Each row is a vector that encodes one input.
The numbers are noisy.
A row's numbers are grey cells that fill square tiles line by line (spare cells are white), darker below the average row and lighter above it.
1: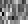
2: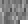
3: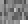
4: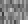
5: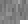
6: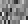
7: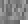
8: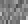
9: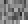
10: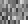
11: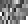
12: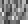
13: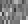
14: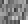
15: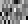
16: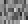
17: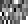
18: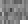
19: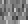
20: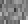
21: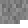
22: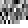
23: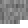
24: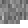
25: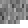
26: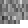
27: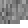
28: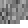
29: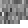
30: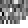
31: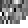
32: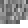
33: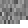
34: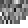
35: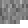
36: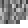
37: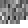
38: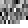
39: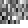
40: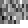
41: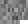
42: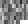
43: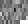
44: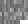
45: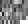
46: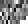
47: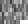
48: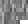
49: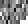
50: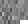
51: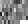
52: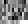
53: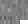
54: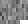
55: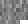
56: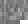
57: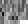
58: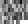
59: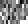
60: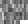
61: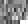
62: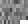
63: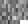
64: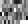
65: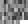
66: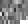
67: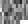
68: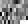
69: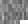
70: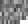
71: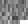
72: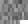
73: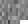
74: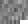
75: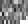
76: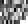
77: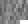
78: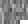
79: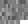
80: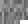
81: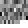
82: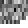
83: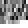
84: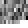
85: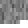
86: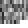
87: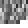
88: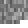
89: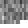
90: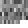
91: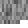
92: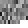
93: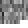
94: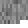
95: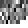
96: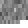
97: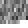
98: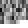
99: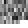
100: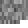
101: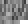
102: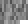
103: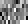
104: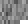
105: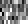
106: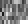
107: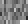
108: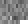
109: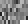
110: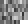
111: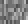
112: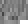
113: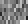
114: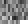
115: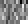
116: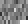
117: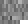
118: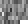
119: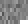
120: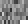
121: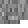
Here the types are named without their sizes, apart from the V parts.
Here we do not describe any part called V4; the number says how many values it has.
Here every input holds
a list of items, each a label and a value of V4.
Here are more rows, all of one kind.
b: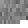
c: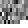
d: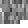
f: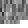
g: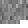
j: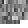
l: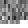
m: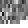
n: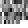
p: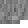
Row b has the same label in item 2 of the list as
c, f, m and p.
